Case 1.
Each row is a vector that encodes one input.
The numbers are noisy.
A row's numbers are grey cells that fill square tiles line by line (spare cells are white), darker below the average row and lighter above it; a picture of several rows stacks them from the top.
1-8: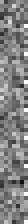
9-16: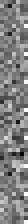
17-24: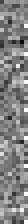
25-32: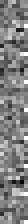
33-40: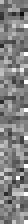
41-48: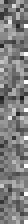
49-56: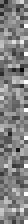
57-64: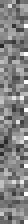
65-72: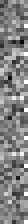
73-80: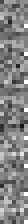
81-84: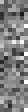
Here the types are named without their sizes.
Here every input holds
three true/false values.
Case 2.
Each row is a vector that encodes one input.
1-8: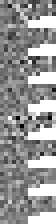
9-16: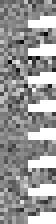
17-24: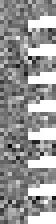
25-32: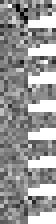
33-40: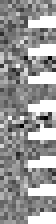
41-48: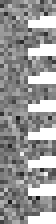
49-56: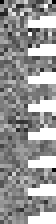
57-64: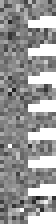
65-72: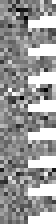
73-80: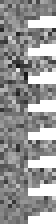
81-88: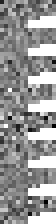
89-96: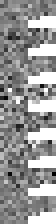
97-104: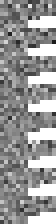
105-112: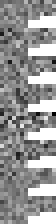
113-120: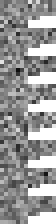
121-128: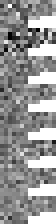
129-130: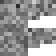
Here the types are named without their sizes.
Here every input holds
a point on a line.
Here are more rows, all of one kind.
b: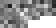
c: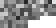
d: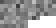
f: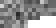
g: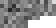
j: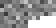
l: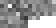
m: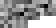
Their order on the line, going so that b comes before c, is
b, c, l, g, j, m, d, f.
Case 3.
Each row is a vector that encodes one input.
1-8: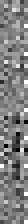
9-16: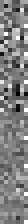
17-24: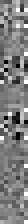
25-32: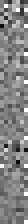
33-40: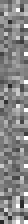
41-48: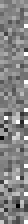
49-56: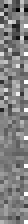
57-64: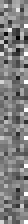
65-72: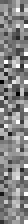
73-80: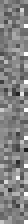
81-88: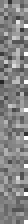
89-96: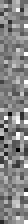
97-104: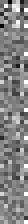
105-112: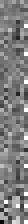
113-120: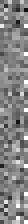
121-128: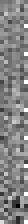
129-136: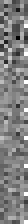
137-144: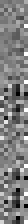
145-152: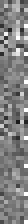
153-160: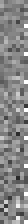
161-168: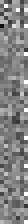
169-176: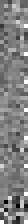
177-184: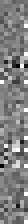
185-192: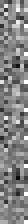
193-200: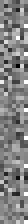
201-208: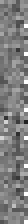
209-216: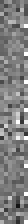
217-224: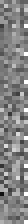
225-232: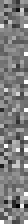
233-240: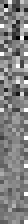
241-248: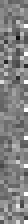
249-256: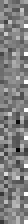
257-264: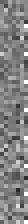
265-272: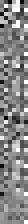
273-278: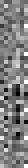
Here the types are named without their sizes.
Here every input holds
a point on a line.
